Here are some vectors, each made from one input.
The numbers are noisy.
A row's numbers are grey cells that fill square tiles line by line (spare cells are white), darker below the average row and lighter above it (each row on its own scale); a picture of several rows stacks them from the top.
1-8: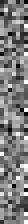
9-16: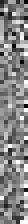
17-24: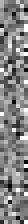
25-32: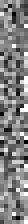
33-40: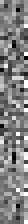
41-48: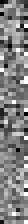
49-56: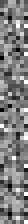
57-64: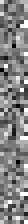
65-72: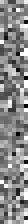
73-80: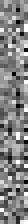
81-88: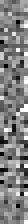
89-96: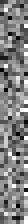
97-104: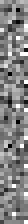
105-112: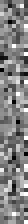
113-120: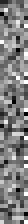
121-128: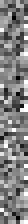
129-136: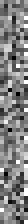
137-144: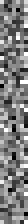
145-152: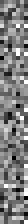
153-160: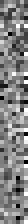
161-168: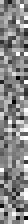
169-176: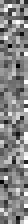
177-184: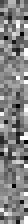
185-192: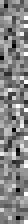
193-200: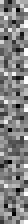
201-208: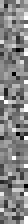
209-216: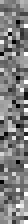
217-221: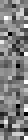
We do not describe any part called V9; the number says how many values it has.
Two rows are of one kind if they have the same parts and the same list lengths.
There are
3 kinds of row.
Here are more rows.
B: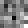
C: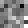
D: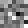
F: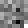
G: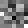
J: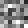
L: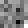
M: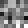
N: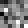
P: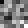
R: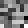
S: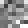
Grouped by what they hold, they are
B, C, D, G, S
F, L
J, M, N, P, R

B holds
a point on a 5-point circle, a point on a 13-point circle and a value of V9.
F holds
a point on a 5-point circle and a value of V9.
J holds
one of 11 labels.
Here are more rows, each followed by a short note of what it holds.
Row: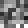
one of 11 labels
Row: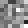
a point on a 5-point circle, a point on a 13-point circle and a value of V9
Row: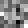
a point on a 5-point circle and a value of V9
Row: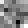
a point on a 5-point circle and a value of V9
